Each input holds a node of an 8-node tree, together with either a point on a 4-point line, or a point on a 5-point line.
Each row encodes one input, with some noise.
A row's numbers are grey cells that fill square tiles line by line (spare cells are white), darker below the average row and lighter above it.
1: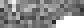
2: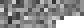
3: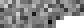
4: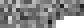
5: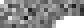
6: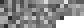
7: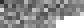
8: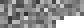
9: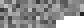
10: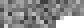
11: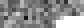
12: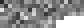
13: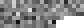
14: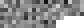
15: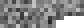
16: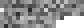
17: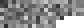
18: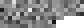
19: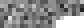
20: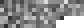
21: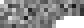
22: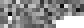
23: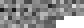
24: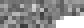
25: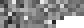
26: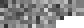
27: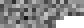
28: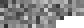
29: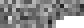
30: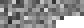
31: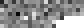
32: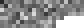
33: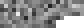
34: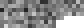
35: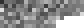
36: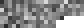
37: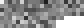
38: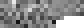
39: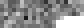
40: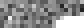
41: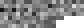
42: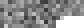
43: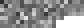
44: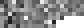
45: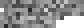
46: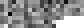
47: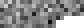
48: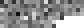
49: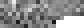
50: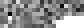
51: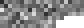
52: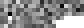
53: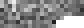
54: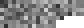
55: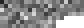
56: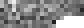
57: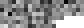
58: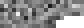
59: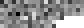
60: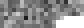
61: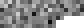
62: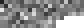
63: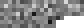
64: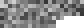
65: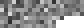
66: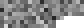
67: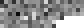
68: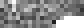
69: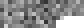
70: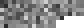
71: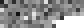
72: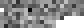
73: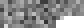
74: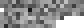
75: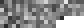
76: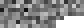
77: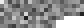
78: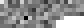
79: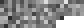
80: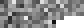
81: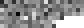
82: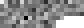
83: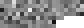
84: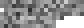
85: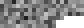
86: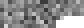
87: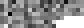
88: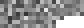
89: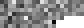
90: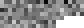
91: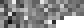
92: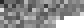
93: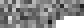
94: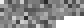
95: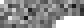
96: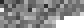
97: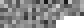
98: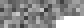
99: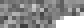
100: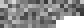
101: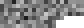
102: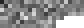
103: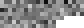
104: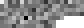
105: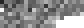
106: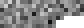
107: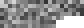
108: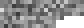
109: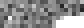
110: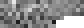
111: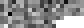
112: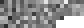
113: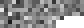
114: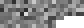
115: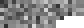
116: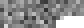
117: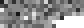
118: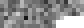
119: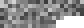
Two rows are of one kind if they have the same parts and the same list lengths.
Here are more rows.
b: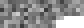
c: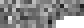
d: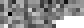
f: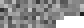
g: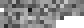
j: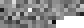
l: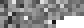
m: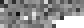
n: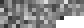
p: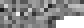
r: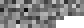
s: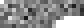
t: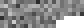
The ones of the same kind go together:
b, c, d, f, j, p, r, s, t
g, l, m, n

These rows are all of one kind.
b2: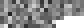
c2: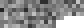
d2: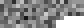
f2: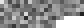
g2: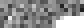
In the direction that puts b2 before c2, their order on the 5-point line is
g2, b2, f2, d2, c2.
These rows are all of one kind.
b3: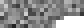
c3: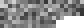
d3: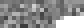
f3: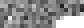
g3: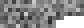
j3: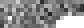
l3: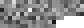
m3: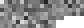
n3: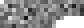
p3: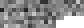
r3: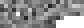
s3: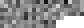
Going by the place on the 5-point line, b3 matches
d3 and g3.
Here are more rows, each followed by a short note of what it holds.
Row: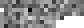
a point on a 4-point line and a node of an 8-node tree
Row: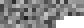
a point on a 5-point line and a node of an 8-node tree
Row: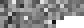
a point on a 4-point line and a node of an 8-node tree
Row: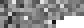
a point on a 4-point line and a node of an 8-node tree
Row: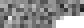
a point on a 5-point line and a node of an 8-node tree
